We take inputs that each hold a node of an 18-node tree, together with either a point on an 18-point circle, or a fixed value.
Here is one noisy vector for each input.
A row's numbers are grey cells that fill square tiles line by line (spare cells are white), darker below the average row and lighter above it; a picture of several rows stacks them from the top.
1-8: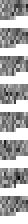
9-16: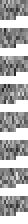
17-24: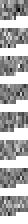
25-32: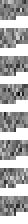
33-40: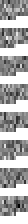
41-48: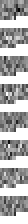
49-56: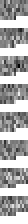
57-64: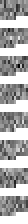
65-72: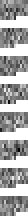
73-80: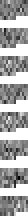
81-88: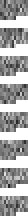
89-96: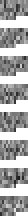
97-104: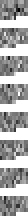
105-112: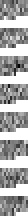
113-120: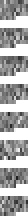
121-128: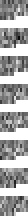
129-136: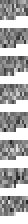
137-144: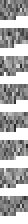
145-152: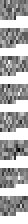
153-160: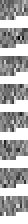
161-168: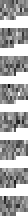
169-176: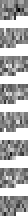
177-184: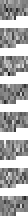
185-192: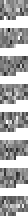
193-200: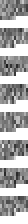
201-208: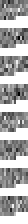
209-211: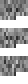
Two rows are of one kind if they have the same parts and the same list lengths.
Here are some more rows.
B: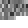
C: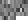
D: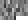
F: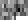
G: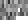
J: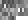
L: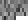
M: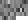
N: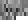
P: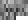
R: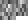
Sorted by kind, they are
B, G, J, R
C, D, F, L, M, N, P

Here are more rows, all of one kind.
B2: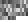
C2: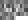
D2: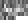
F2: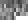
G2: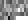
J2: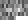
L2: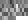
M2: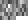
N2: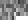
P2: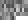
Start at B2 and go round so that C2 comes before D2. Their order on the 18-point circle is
B2, M2, L2, C2, P2, F2, N2, J2, G2, D2.
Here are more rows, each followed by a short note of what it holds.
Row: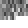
a point on an 18-point circle and a node of an 18-node tree
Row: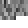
a node of an 18-node tree
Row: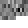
a node of an 18-node tree
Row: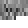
a node of an 18-node tree
